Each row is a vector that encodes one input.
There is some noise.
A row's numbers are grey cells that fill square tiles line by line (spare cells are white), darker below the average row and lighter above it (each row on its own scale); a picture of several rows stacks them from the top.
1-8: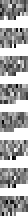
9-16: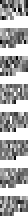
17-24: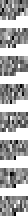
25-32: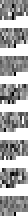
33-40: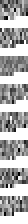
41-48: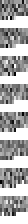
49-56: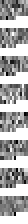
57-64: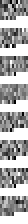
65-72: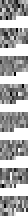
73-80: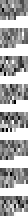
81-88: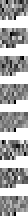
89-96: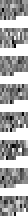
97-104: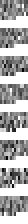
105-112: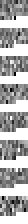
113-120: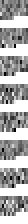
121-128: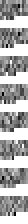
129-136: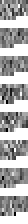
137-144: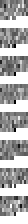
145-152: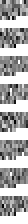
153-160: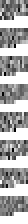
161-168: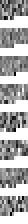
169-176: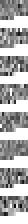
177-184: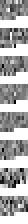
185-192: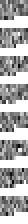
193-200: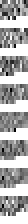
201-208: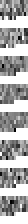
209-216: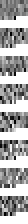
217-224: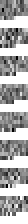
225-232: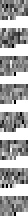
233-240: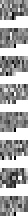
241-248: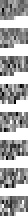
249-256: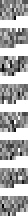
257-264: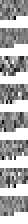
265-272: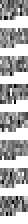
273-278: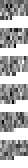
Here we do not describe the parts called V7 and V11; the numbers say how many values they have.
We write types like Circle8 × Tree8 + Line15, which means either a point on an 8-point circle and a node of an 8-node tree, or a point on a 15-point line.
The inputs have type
((Bool × V11 + Unit) × V7 + Line5) × Line8.
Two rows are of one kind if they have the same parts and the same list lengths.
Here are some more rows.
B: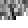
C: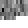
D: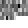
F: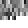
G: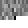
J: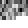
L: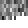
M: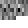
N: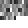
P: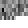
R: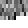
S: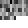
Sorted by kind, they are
B, G
C, J, L, P, R
D, F, M, N, S

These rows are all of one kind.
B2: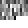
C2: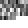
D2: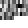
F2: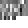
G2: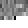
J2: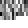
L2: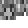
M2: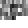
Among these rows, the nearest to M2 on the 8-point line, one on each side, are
C2 and L2.
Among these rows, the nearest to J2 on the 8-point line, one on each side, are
F2 and L2.
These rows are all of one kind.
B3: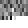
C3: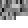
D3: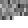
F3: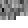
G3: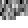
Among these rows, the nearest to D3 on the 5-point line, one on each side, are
B3 and G3.
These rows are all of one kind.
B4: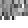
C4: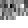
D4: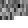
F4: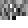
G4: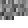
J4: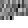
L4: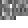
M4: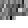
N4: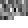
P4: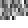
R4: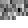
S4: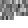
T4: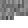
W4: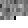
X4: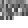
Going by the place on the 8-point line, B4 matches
C4, G4, N4 and P4.
